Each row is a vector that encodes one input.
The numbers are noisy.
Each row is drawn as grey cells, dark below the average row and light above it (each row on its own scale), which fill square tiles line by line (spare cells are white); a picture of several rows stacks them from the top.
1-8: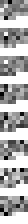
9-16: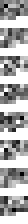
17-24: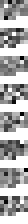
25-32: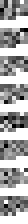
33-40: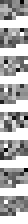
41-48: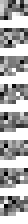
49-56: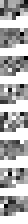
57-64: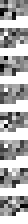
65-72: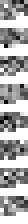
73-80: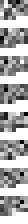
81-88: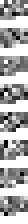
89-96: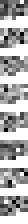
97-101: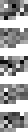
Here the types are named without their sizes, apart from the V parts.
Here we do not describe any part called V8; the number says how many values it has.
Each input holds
a label, together with either a point on a line, or a value of V8.
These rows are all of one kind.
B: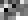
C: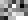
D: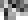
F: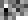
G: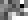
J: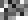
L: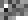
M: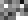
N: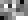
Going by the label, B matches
J and L.
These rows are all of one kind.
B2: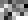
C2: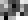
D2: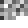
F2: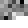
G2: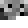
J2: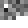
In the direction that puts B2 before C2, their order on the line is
J2, B2, C2, F2, G2, D2.
